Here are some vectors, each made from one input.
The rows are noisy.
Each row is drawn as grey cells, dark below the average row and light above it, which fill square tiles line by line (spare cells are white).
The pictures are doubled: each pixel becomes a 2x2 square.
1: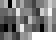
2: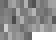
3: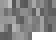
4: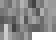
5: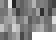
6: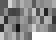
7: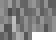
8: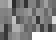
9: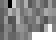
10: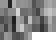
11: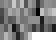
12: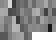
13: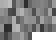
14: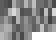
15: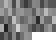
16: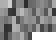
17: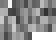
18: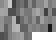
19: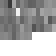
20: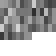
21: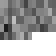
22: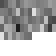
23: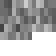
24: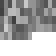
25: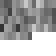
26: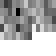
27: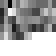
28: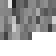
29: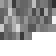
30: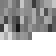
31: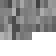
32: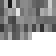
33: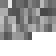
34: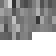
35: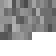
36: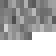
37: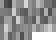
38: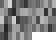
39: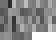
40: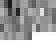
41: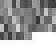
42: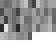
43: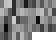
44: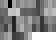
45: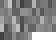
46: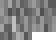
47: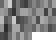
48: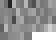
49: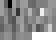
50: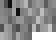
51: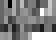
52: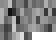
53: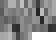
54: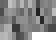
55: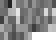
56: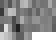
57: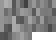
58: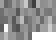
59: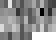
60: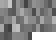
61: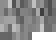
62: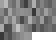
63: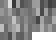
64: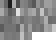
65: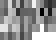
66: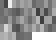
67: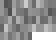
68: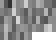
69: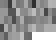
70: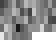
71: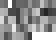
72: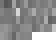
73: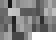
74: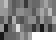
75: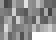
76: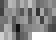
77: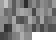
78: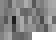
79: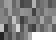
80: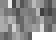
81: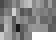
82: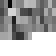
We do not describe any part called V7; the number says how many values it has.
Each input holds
either one of 8 labels, or a point on a 5-point line and a value of V7.
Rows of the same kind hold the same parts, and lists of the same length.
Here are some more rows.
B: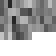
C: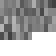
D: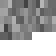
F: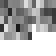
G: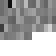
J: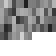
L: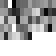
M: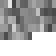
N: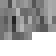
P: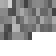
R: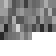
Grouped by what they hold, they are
B, F, G, N
C, D, J, L, M, P, R

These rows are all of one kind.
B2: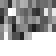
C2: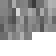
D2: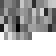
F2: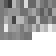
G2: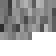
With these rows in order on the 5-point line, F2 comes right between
C2 and G2.
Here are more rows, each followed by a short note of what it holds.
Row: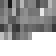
a point on a 5-point line and a value of V7
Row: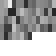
one of 8 labels
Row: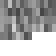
one of 8 labels
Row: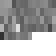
one of 8 labels
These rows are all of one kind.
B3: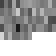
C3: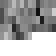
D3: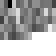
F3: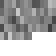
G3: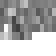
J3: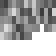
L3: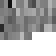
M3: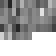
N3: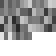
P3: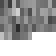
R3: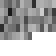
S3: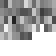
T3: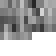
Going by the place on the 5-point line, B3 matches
M3, N3 and P3.
